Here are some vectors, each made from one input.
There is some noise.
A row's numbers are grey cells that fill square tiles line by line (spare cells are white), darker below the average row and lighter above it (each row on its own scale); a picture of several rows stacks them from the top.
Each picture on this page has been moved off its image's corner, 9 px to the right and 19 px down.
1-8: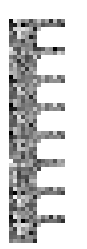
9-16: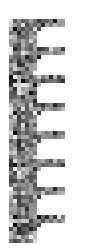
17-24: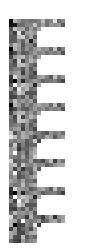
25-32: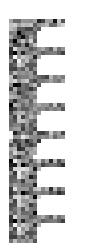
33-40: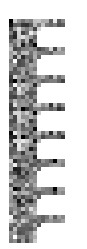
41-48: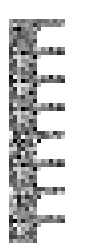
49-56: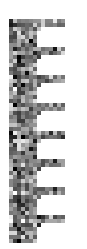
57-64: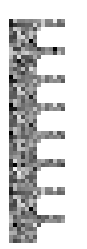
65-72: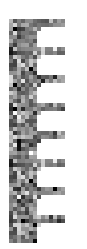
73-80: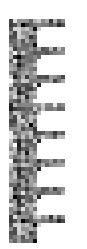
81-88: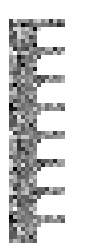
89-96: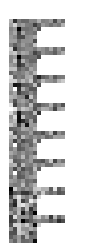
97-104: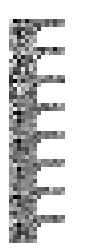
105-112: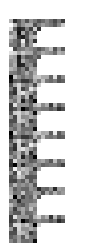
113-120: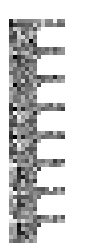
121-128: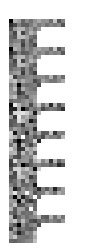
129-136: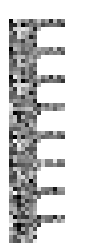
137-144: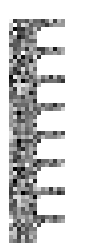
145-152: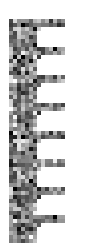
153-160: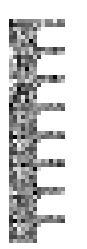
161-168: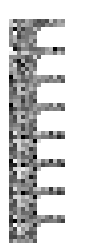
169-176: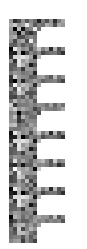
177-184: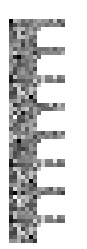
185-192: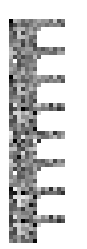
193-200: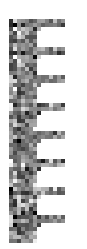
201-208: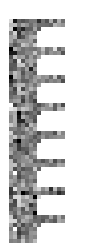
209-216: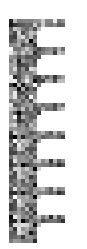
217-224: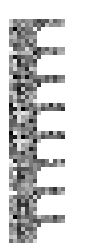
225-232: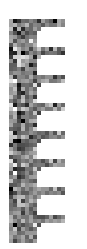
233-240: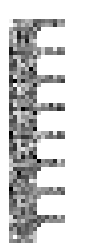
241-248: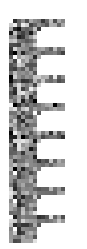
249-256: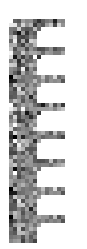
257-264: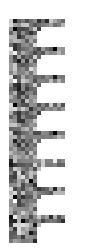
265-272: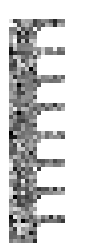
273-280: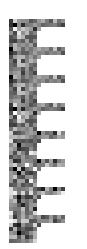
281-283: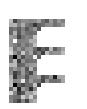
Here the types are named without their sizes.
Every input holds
either four labels, or three true/false values.
